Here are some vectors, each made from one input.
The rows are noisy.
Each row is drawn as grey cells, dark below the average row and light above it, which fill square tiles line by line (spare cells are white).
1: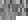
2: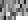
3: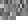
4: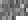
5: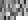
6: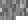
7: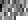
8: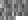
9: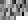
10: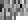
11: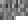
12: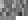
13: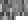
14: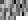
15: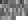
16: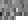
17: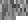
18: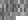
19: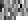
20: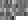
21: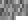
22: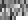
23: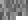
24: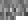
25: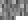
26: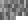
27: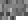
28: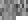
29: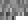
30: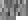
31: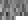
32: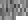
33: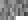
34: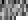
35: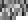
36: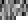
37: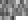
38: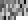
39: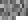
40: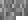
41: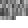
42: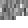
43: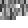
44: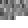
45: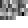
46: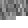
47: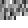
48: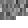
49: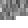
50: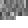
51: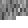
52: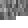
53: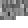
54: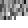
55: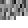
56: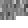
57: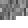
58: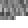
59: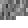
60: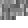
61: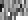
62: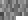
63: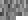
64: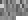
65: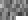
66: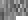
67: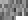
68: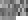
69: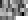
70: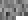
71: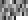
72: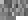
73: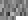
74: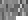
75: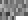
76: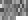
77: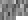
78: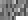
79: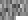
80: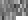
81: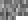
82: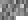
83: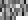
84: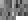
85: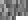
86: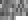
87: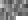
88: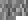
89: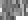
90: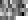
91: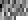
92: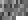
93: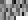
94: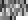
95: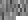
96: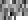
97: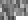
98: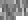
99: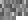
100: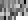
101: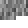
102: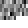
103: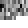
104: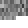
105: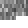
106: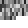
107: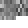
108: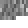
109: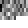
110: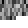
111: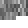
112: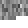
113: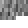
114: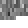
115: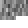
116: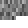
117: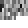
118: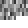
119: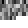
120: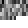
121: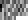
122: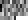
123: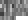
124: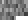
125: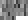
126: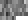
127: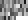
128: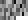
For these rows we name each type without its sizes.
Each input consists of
either a node of a tree, or a list of points on a line.
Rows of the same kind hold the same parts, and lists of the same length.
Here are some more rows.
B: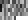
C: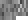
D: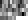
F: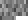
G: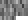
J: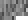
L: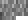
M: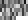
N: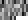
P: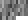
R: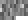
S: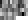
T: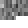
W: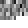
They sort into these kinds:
B, M, N, W
C, G
D, S
F, J, L, P, R, T

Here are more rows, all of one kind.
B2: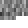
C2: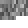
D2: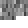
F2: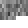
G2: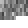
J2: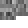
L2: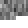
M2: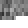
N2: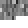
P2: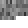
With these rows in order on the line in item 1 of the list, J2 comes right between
M2 and P2.
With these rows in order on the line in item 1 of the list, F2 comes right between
B2 and G2.
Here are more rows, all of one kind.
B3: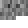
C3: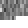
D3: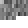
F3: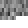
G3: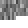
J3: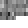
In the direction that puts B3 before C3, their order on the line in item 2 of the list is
D3, B3, J3, F3, C3, G3.
